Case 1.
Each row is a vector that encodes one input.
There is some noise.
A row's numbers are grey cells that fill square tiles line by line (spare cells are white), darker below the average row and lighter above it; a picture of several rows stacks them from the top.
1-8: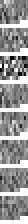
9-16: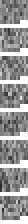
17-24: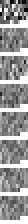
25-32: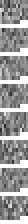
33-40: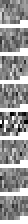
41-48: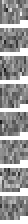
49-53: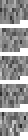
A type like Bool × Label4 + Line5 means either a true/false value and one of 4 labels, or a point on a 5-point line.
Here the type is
List2(Line5).
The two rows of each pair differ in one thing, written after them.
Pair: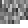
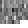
the place on the 5-point line in item 1 of the list
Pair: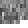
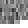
the place on the 5-point line in item 1 of the list
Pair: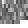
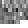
the place on the 5-point line in item 2 of the list
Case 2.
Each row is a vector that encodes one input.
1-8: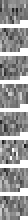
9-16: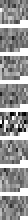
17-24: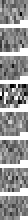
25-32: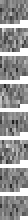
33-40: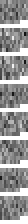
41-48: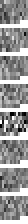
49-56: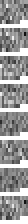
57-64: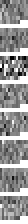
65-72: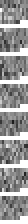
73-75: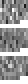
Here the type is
List2(Line8).
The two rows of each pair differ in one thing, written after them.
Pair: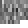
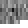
the place on the 8-point line in item 1 of the list
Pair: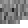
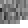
the place on the 8-point line in item 2 of the list
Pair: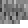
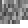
the place on the 8-point line in item 1 of the list
